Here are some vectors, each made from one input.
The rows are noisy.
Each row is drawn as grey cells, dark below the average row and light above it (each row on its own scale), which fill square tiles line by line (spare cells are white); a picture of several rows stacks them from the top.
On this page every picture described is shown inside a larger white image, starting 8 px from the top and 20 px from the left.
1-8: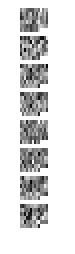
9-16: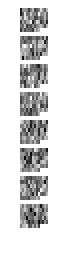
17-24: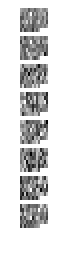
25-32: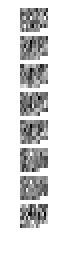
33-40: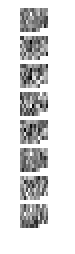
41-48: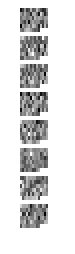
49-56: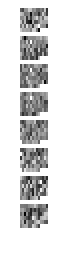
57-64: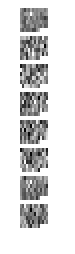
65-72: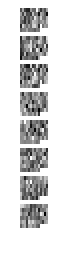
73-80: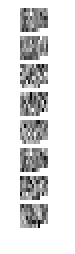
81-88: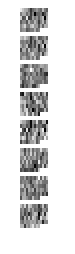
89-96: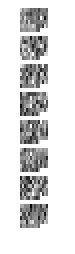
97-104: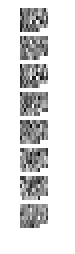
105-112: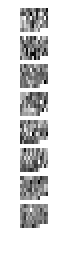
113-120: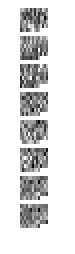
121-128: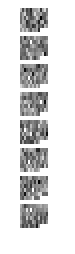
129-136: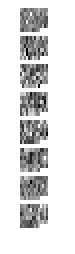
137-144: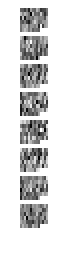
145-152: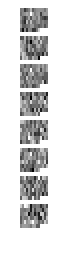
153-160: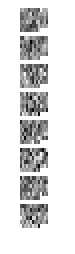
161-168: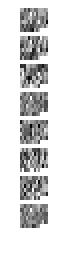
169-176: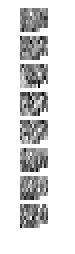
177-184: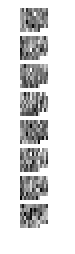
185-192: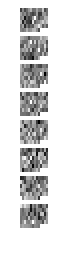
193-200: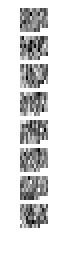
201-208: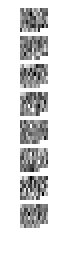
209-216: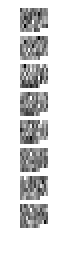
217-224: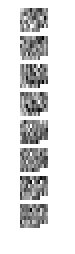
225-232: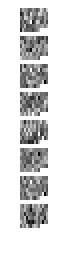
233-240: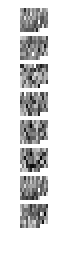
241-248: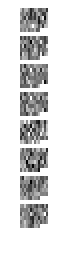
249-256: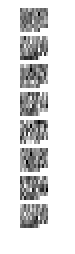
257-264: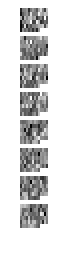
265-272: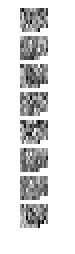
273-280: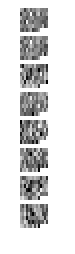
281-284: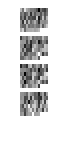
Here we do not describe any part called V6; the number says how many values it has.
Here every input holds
either a point on a 9-point line, or a point on a 10-point line and a value of V6.
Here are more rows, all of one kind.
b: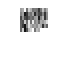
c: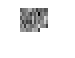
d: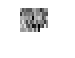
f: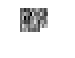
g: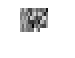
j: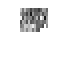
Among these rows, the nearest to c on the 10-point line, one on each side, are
b and j.
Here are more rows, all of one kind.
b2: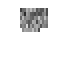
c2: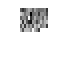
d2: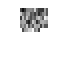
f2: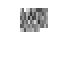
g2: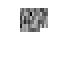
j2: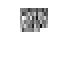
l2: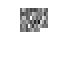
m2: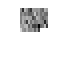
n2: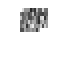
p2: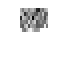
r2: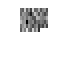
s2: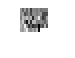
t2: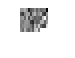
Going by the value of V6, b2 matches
c2 and d2.
